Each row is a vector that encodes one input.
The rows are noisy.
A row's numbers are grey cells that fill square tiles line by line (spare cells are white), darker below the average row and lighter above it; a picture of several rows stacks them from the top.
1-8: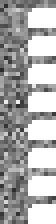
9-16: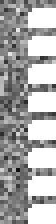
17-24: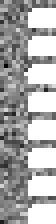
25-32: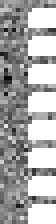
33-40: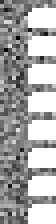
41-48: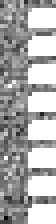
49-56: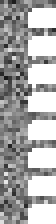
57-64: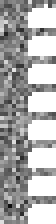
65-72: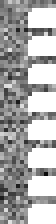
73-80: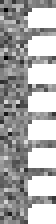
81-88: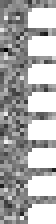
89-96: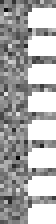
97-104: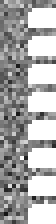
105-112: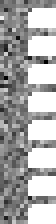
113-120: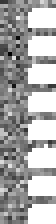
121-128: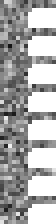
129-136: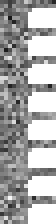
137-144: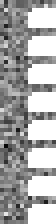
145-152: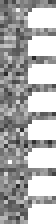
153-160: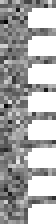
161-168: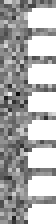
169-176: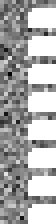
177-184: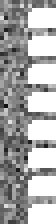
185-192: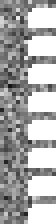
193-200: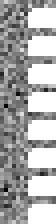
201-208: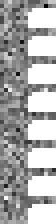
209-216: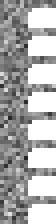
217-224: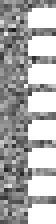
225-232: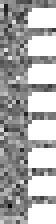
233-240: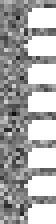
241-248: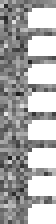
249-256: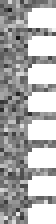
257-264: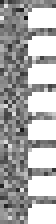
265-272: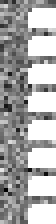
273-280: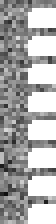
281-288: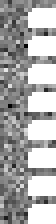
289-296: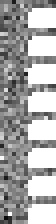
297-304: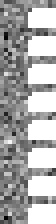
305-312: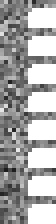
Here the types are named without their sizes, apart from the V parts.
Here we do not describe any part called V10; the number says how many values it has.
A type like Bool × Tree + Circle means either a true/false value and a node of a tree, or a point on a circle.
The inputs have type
Line × Line × Line × (Line + V10).
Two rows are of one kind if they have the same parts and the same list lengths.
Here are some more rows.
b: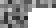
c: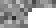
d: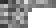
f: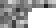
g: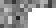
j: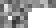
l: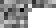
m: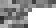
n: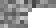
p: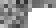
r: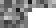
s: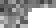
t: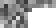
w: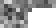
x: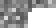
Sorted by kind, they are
b, c, f, g, j, l, m, n, p
d, r, s, t, w, x

